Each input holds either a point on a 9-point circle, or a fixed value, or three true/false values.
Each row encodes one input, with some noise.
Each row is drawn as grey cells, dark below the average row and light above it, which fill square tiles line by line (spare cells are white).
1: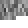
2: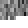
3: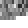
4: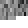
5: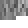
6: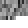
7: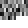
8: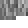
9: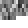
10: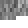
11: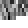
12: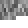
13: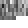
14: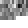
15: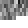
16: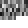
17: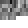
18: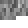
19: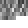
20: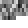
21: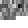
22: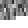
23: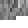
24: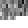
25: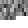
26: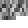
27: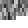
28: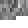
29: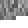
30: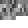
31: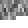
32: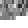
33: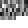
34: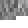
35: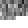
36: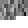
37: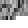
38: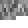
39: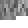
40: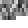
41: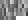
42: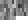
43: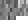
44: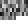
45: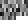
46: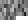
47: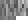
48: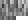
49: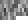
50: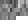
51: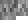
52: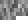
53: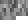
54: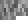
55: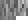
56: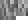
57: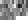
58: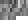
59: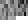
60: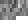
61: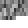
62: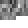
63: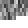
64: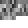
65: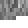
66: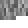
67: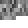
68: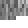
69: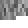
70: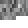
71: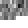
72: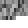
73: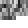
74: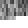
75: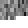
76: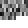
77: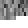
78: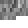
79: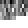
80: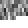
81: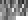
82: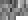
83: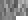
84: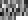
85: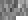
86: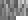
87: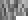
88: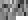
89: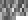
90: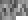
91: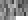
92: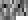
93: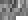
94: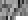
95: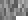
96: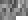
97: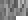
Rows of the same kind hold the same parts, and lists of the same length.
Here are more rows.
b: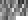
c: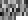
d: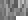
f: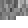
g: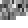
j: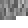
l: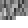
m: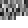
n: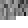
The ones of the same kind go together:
b, g, l, n
c, m
d, f, j

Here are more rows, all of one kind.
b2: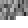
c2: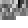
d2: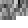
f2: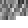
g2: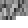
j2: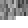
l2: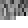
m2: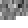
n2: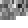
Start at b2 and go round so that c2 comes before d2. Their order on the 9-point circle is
b2, l2, j2, m2, n2, c2, d2, f2, g2.
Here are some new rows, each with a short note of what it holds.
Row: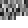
a fixed value
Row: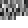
a fixed value
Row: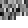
a fixed value
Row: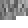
three true/false values
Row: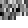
a fixed value
